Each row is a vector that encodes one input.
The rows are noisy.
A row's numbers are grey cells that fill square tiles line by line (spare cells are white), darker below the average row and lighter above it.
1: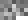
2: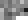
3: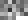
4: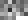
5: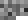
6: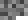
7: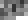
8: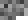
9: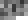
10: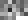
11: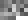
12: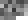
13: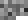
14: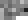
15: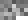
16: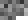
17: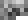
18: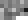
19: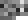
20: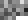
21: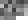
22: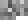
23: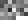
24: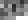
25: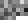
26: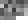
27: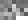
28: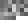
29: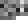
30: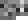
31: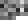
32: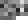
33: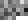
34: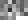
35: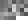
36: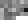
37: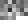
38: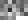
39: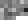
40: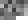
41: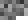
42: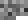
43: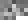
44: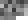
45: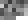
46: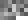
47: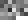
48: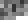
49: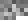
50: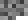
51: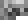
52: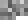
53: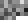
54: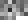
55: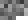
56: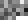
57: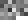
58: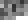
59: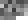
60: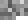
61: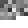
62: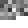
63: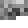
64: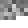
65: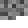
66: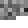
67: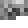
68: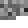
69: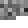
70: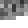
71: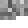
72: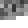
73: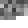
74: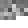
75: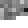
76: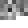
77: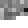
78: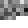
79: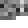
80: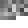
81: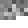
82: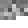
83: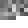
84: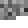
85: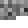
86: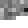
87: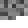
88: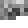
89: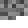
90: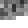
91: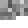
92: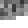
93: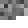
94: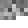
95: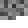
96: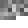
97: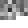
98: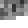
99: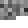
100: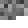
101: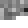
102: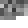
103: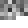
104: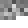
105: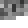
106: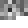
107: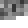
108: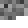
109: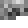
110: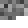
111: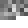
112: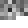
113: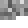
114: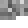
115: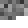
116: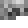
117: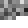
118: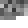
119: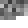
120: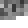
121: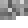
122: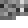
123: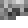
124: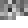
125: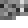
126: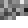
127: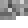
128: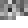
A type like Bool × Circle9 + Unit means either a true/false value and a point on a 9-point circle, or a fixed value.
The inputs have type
Bool × Bool × Bool + Label6.
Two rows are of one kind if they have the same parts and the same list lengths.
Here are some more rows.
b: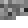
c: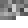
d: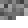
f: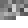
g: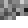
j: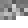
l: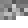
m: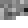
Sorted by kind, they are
b, g, m
c, d, f, j, l

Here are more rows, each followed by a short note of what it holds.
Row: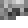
one of 6 labels
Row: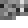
one of 6 labels
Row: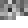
three true/false values
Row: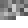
three true/false values
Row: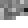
one of 6 labels
